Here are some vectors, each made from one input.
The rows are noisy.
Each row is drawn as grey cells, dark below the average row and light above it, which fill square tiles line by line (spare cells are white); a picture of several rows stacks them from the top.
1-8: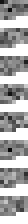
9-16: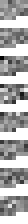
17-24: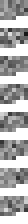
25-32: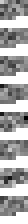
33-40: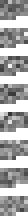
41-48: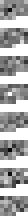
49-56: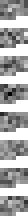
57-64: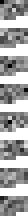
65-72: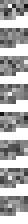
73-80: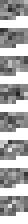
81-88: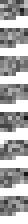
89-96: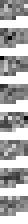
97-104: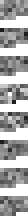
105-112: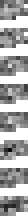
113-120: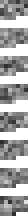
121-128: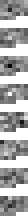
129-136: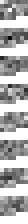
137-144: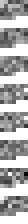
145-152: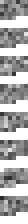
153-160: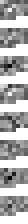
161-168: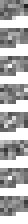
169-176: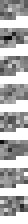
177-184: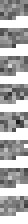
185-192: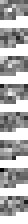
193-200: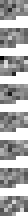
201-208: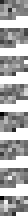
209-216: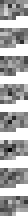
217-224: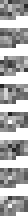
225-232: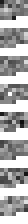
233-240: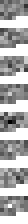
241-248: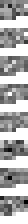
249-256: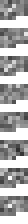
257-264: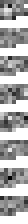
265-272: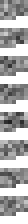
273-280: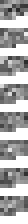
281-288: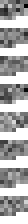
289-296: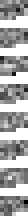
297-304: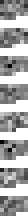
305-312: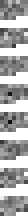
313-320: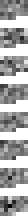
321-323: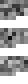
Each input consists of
a list of up to two points on a 7-point line.
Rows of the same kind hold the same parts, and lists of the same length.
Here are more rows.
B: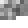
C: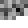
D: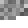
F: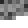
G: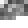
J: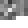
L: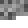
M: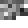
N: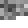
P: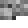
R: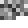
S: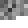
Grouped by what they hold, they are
B, C, D, N, P, R, S
F, G, J, L
M

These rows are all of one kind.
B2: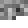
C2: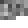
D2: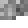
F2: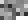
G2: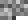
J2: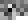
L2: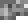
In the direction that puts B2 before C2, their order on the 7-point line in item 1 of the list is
B2, D2, J2, G2, F2, L2, C2.
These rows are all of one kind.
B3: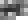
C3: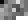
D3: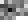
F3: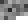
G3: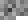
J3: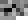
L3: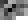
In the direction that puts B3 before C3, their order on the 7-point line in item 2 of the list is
D3, G3, J3, L3, B3, F3, C3.
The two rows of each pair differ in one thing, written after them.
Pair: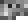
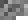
the place on the 7-point line in item 1 of the list
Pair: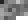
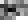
the place on the 7-point line in item 1 of the list
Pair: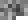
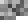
the place on the 7-point line in item 1 of the list
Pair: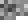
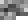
the place on the 7-point line in item 1 of the list
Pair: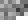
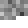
the place on the 7-point line in item 2 of the list
